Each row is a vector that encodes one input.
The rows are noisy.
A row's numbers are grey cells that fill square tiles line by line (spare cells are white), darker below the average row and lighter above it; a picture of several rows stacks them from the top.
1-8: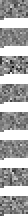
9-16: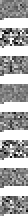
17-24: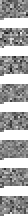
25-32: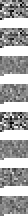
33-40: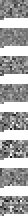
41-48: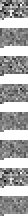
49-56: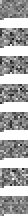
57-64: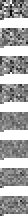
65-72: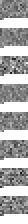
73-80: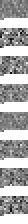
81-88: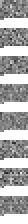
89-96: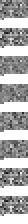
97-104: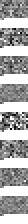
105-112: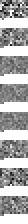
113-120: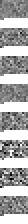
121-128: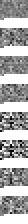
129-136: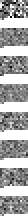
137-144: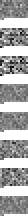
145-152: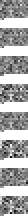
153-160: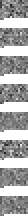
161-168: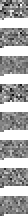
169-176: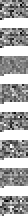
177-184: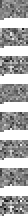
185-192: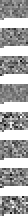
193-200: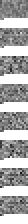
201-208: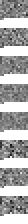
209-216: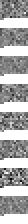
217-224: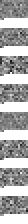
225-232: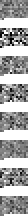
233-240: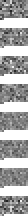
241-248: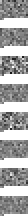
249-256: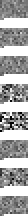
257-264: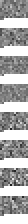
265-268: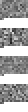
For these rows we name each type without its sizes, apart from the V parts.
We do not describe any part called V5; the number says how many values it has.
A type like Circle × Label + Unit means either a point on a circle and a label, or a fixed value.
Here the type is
Bool × Bool × Bool × Bool + Tree × V5.
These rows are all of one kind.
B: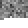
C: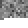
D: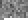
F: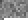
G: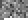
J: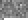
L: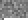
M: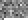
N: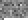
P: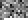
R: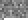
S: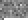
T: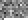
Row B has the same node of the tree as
D and R.
